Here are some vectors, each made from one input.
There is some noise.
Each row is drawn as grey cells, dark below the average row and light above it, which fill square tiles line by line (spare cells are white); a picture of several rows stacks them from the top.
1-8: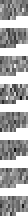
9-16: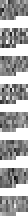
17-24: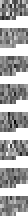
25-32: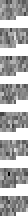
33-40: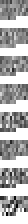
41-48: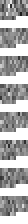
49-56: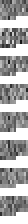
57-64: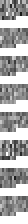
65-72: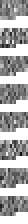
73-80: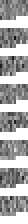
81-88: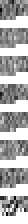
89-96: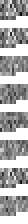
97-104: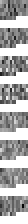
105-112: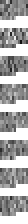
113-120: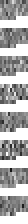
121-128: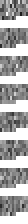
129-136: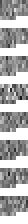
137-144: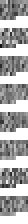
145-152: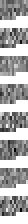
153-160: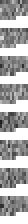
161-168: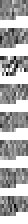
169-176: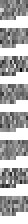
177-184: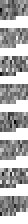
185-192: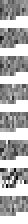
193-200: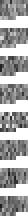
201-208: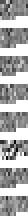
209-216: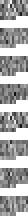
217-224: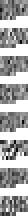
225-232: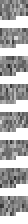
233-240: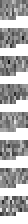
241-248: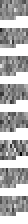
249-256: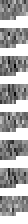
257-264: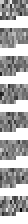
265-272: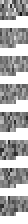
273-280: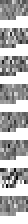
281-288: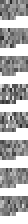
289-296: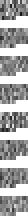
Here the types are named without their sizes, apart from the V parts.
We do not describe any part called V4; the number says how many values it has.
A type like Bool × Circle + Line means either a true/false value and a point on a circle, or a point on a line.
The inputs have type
List(Bool × Line × V4).
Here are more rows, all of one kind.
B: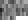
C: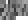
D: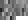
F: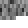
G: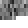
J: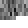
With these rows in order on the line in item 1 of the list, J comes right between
B and F.
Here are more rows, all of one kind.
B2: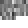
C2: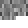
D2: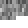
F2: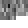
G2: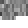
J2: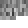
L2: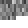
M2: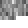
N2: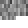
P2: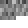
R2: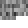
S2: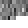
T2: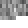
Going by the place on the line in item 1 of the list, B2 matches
G2 and N2.
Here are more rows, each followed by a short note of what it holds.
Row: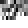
the empty list
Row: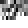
the empty list
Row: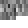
a list of three items
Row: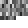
a list of one item
